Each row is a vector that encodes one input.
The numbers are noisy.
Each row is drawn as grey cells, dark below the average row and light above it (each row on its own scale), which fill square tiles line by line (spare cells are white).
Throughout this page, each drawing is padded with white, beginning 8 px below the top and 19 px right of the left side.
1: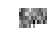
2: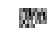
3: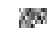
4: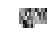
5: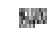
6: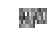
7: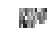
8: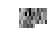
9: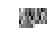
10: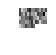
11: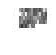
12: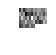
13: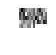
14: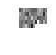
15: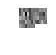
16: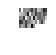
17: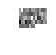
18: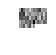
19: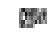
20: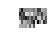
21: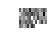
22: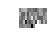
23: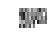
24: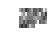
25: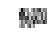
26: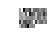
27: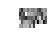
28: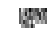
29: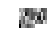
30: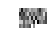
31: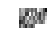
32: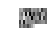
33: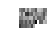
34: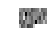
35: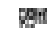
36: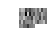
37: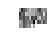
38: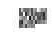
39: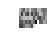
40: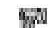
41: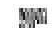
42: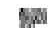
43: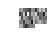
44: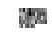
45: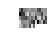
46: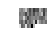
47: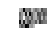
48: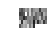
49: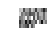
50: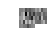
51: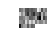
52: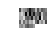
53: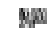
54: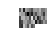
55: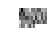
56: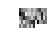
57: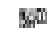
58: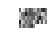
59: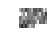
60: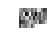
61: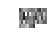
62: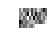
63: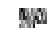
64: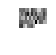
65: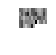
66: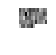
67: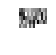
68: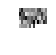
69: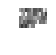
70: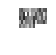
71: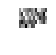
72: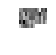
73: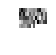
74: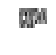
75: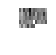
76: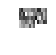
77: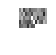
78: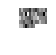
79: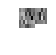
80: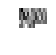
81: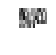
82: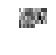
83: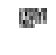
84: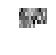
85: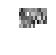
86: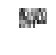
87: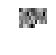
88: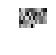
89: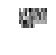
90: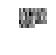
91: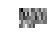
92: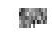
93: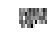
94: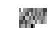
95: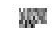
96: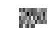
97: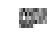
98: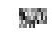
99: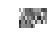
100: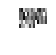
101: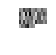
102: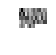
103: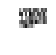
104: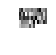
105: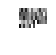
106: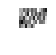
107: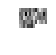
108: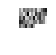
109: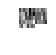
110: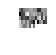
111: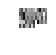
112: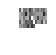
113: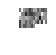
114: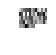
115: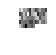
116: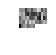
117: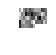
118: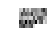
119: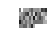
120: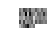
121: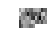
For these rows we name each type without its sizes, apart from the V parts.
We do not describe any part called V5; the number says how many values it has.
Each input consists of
a list of items, each a true/false value and a value of V5.
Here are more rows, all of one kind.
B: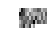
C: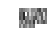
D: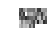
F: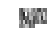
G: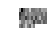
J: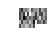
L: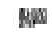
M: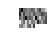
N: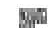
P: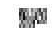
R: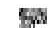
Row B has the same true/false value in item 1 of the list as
D, G, M and R.
